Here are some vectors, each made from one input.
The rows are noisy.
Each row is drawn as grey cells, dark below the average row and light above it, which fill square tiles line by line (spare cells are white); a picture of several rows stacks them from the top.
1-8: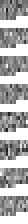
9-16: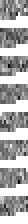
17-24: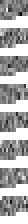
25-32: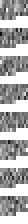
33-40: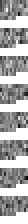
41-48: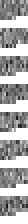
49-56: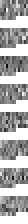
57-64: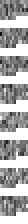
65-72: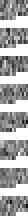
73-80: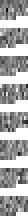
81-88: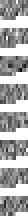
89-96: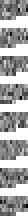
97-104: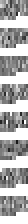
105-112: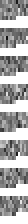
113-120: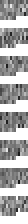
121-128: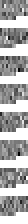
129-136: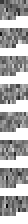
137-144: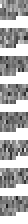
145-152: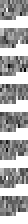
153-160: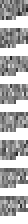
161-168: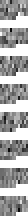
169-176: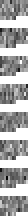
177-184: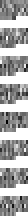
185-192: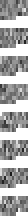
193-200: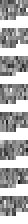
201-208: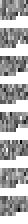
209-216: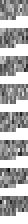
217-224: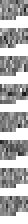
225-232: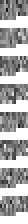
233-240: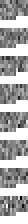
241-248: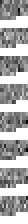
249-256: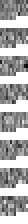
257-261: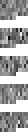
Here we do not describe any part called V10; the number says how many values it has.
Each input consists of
a point on a 5-point line, a node of a 13-node tree and a value of V10, together with either a fixed value, or a node of a 13-node tree.
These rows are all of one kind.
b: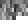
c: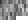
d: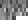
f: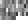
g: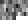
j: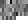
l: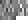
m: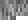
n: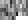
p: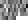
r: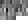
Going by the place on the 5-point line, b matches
d, f, n and p.
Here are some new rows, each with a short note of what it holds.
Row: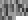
a point on a 5-point line, a node of each of two 13-node trees and a value of V10
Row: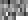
a point on a 5-point line, a node of a 13-node tree and a value of V10
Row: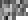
a point on a 5-point line, a node of a 13-node tree and a value of V10
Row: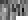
a point on a 5-point line, a node of each of two 13-node trees and a value of V10
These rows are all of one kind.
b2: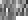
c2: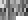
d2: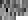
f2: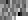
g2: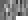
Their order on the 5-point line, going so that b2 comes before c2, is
g2, b2, d2, f2, c2.
